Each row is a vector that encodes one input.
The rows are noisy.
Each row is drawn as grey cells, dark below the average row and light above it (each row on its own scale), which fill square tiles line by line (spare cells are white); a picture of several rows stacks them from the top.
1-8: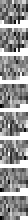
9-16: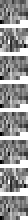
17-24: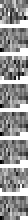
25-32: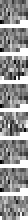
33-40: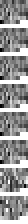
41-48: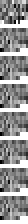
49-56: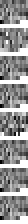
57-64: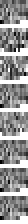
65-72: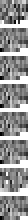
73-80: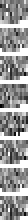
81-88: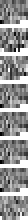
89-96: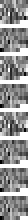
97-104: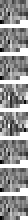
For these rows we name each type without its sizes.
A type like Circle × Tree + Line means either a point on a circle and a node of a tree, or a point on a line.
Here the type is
Label.
